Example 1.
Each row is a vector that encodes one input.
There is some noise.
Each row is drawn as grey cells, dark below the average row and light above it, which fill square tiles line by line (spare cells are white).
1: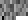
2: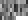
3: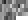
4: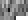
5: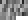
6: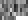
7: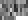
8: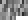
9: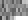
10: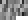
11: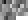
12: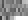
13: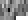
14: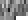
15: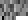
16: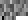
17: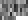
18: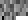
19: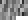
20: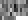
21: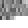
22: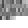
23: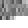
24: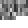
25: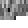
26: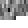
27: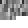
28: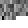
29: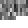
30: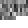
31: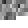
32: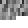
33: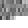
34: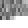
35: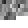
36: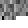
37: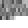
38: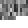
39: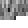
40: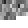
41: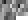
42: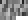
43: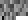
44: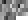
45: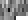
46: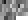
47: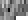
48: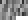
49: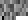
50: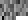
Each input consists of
one of 6 labels.
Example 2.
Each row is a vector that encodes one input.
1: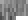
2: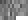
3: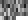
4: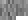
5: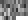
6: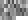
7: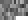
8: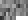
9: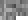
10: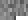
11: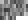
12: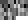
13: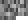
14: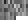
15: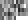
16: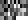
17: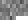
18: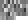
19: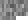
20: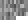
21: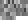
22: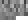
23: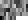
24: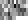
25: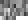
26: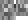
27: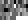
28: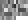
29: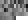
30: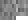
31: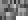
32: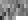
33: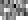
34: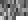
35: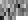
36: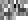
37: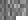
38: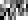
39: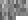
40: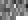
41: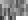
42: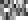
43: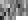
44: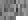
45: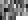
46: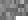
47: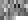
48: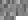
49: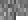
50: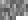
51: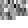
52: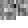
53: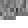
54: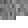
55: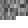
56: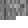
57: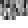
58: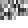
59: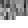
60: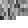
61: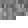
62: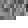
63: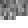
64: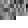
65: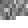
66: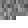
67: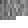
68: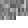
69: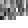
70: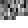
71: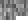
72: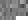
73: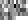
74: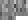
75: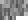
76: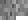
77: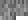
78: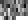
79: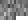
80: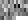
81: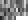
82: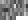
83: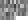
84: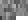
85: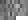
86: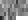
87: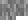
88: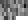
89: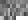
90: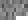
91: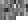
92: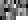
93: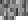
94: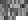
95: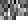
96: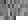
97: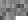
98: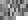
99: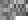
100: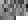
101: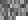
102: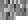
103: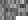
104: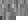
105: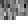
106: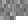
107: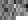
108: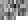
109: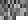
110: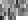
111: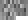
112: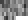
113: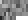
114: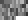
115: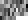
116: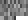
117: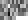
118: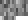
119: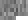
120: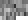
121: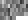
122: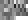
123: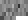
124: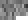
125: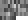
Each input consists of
a point on a 20-point circle.
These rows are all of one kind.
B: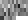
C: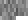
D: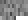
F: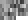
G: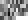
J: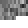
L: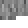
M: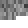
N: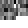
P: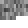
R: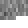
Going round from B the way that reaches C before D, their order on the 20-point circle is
B, L, P, C, N, G, M, F, D, R, J.
